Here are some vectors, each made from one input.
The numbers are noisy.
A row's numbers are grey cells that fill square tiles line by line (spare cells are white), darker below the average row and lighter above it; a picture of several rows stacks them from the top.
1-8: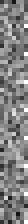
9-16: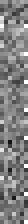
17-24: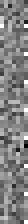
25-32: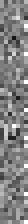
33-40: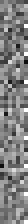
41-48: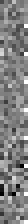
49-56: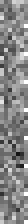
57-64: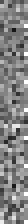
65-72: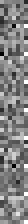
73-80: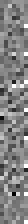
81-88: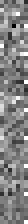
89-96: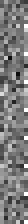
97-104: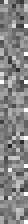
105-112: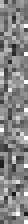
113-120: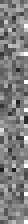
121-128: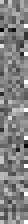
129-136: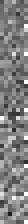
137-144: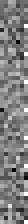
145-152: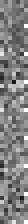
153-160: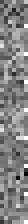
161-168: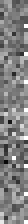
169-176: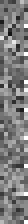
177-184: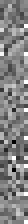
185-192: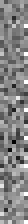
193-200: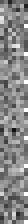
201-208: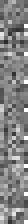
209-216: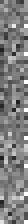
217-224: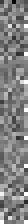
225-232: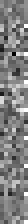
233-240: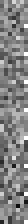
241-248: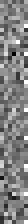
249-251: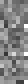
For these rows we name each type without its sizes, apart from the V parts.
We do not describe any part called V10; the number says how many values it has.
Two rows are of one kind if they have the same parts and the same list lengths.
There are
4 kinds of row.
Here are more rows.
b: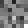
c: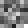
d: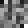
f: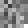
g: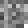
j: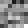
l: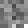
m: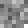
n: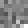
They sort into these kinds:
b, c, d
f, g, j
l, n
m

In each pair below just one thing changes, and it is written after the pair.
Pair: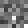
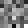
the true/false value
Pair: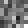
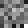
the true/false value
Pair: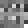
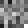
the node of the tree
